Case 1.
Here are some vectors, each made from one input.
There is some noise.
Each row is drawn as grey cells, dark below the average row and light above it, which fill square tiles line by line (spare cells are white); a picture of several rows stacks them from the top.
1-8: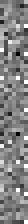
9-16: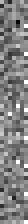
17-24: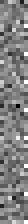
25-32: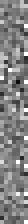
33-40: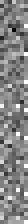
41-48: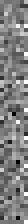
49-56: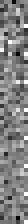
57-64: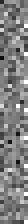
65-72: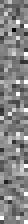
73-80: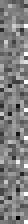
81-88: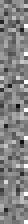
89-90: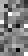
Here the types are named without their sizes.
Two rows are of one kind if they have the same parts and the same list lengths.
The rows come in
3 kinds.
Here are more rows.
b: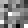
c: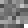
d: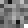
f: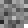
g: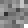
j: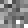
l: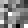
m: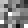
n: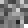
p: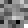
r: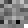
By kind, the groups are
b, l, m
c, d, f, g, n, p, r
j

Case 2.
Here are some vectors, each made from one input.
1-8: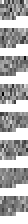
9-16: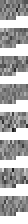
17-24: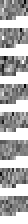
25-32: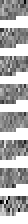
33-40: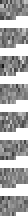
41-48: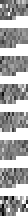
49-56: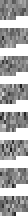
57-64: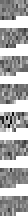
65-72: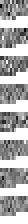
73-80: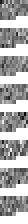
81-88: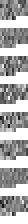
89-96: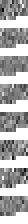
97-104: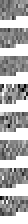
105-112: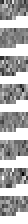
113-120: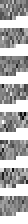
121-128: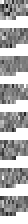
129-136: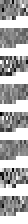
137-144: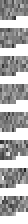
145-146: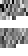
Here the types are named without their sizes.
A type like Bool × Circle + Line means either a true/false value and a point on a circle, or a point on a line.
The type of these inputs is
Circle + Line × Line + Unit.
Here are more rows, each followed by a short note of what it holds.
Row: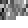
a point on a circle
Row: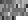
a point on a circle
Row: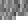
a point on each of two lines
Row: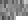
a point on a circle
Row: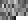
a fixed value
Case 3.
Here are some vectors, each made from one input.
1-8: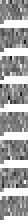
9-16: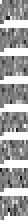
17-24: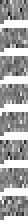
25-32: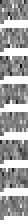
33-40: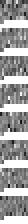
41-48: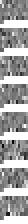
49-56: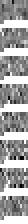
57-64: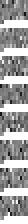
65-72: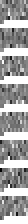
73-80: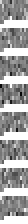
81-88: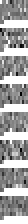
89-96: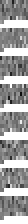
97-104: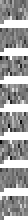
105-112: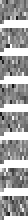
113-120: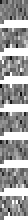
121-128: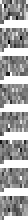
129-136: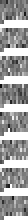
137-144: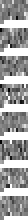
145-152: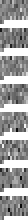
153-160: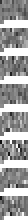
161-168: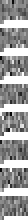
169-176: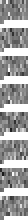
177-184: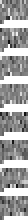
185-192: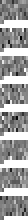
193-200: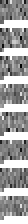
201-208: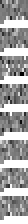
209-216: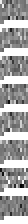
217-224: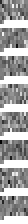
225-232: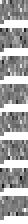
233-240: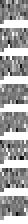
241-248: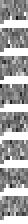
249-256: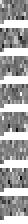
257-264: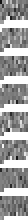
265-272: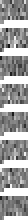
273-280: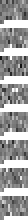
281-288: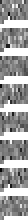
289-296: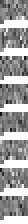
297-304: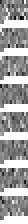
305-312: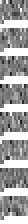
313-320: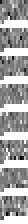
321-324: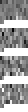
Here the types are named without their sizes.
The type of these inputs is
Bool × Circle + Unit.
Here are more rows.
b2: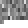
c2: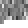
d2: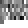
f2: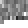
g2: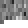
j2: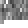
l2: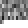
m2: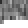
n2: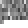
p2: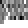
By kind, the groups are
b2, c2, f2, g2, j2, l2, m2, n2
d2, p2

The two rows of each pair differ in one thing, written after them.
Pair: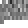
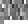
the place on the circle
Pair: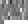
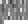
the place on the circle
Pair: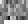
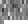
the place on the circle
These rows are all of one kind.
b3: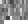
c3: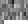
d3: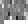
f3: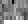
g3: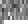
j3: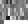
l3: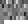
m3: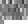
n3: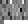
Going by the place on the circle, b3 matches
c3, f3 and g3.
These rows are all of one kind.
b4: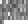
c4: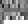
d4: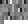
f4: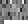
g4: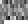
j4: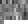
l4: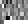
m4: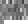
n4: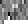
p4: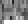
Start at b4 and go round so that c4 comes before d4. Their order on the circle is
b4, c4, m4, n4, d4, f4, g4, l4, j4, p4.
